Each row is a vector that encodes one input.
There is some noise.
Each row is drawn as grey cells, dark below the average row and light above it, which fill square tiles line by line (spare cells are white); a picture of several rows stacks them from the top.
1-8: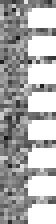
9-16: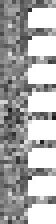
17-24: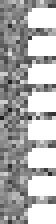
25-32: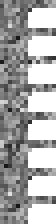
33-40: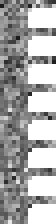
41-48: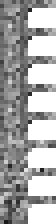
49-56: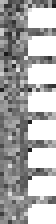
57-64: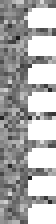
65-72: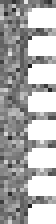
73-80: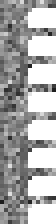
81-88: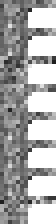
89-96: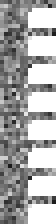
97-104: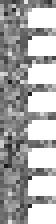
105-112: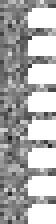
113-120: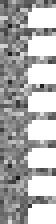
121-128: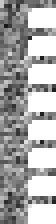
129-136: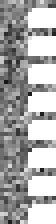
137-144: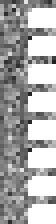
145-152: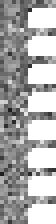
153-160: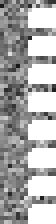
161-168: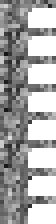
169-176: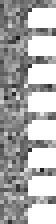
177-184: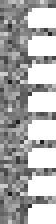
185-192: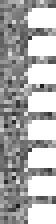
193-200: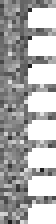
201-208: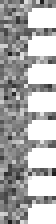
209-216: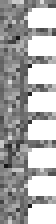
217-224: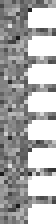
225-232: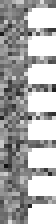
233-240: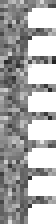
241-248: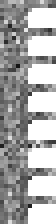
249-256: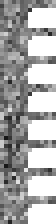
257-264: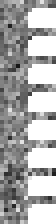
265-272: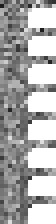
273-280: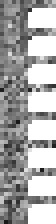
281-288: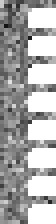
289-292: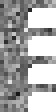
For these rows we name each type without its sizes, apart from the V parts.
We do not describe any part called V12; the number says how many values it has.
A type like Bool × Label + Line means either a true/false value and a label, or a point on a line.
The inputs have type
Bool × V12 + Tree.
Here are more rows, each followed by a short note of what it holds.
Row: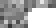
a true/false value and a value of V12
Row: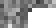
a true/false value and a value of V12
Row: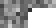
a true/false value and a value of V12
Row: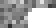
a true/false value and a value of V12
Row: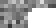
a true/false value and a value of V12
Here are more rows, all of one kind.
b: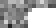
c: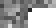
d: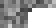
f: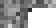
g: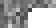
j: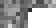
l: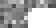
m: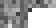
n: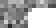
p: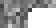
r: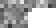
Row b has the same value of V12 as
f, j and n.
